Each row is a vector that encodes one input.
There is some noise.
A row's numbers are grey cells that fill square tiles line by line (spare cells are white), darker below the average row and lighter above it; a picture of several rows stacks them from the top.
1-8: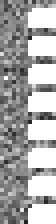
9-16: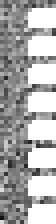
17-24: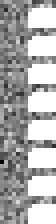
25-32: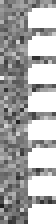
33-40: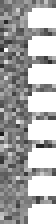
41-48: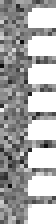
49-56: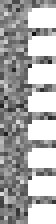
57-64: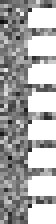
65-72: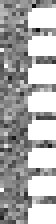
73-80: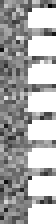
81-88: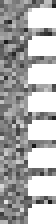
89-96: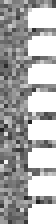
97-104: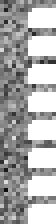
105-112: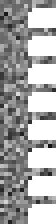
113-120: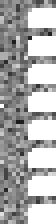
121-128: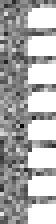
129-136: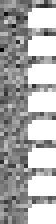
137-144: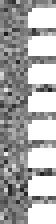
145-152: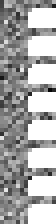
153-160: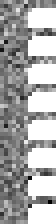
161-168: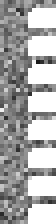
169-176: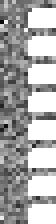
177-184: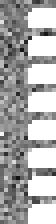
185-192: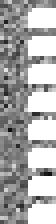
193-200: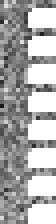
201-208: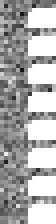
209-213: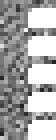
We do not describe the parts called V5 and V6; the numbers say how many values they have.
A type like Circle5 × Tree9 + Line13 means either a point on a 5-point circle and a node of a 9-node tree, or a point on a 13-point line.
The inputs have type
(Bool × Line4 + V6) × Label8 × V5.
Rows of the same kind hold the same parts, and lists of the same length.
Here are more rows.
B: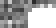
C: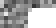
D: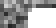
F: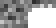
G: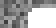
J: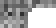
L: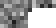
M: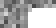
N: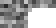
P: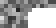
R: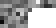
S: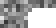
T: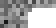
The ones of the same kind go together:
B, C, F, G, J, M, N, P, S, T
D, L, R

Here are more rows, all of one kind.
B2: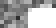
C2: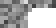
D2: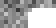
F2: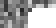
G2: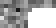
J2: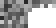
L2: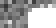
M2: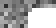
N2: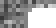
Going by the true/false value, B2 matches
C2, D2 and G2.
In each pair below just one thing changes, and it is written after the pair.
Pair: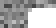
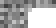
the place on the 4-point line
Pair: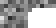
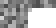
the label
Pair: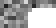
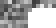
the place on the 4-point line
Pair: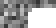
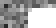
the value of V5
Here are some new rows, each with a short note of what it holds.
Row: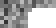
one of 8 labels, a point on a 4-point line, a true/false value and a value of V5
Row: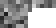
one of 8 labels, a value of V5 and a value of V6
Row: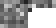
one of 8 labels, a value of V5 and a value of V6
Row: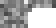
one of 8 labels, a point on a 4-point line, a true/false value and a value of V5
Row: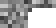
one of 8 labels, a value of V5 and a value of V6
